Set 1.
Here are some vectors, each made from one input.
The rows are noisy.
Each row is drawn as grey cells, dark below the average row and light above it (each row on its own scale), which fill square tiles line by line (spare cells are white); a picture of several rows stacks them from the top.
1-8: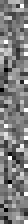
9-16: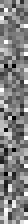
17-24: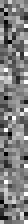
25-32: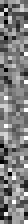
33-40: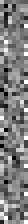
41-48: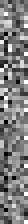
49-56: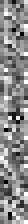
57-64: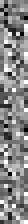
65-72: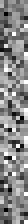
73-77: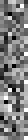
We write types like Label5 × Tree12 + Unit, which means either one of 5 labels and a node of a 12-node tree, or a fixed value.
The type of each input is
Bool × Bool × Bool.
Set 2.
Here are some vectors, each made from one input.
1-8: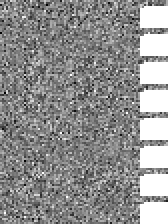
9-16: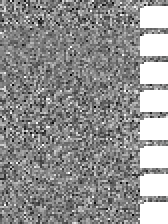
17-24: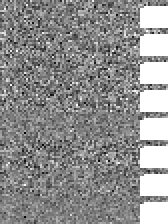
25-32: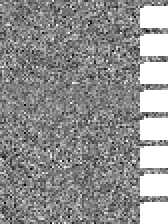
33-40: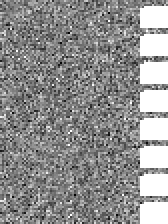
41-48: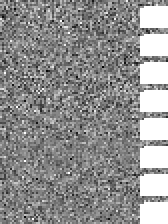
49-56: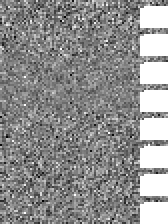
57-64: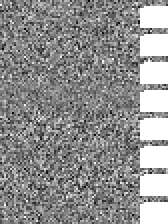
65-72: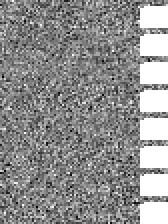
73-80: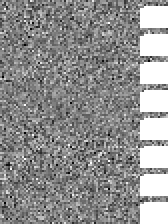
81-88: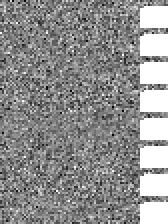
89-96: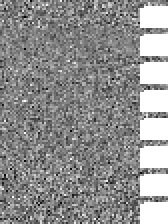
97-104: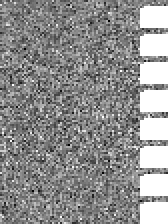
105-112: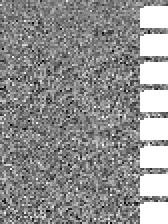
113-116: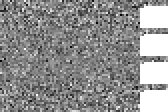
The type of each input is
Bool × Bool × Bool + Unit.
